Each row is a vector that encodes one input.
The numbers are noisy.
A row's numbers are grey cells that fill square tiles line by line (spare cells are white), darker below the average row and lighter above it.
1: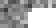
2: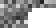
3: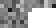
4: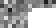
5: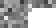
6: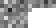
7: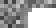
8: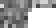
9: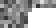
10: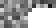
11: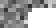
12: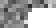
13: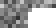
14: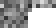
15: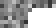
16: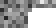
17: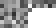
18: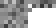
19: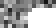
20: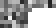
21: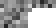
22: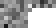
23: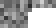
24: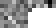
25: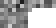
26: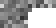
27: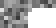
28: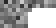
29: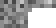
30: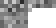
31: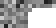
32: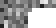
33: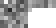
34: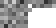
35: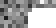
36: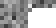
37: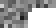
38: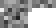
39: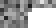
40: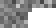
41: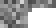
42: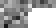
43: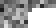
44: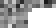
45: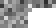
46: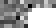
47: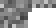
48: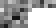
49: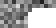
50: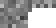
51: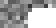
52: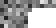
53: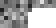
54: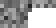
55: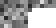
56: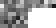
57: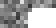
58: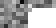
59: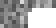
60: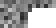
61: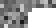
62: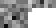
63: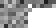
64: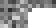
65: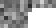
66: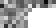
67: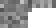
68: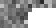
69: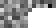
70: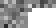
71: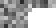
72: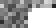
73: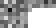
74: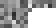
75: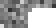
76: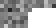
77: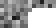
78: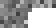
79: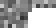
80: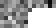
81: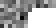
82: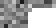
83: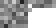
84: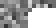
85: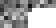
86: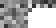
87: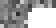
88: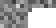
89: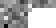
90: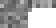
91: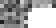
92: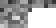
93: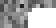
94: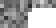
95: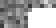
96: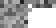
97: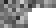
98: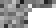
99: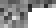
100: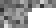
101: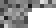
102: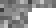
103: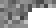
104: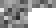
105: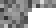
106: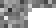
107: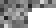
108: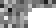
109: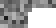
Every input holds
a node of a 7-node tree, together with either a point on a 5-point line, or a node of a 7-node tree.
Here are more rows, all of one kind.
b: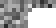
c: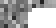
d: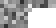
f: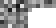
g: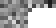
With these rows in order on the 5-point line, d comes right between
b and f.
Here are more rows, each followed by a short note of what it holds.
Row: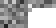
a point on a 5-point line and a node of a 7-node tree
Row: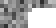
a point on a 5-point line and a node of a 7-node tree
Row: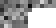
a node of each of two 7-node trees
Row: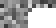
a point on a 5-point line and a node of a 7-node tree
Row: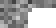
a node of each of two 7-node trees
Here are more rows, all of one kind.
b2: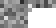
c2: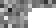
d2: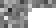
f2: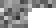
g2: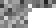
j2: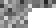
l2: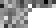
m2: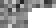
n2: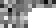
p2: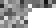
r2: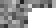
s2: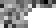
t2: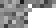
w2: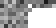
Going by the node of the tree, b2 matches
g2, j2, l2 and p2.
